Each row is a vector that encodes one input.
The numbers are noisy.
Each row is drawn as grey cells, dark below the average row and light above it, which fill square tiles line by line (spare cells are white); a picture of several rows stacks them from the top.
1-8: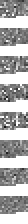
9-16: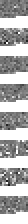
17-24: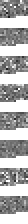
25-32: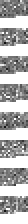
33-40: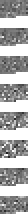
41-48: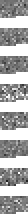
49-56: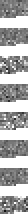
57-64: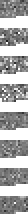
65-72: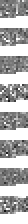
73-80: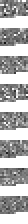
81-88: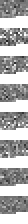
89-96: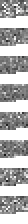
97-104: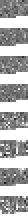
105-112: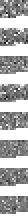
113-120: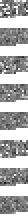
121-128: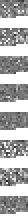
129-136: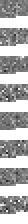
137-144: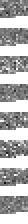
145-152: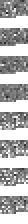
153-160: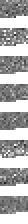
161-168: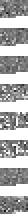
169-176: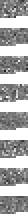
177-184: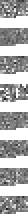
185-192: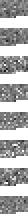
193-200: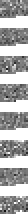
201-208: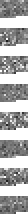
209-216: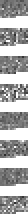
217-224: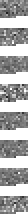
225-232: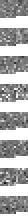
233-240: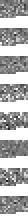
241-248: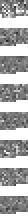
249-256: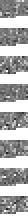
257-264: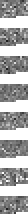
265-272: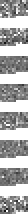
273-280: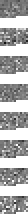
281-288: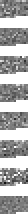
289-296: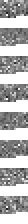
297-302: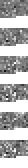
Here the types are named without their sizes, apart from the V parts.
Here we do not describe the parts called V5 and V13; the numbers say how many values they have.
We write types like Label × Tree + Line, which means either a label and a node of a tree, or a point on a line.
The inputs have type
Label × (Line × V5 + V13).
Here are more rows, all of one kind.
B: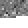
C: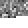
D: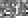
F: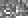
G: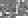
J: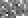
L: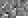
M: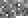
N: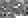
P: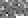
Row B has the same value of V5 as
D, G and N.
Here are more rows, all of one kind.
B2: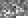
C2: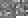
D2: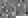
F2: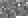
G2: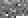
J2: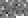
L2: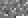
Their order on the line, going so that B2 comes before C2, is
F2, D2, L2, B2, C2, G2, J2.
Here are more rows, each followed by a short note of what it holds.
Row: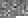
a label and a value of V13
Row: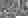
a label, a point on a line and a value of V5
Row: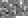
a label and a value of V13
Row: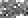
a label, a point on a line and a value of V5
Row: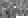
a label and a value of V13
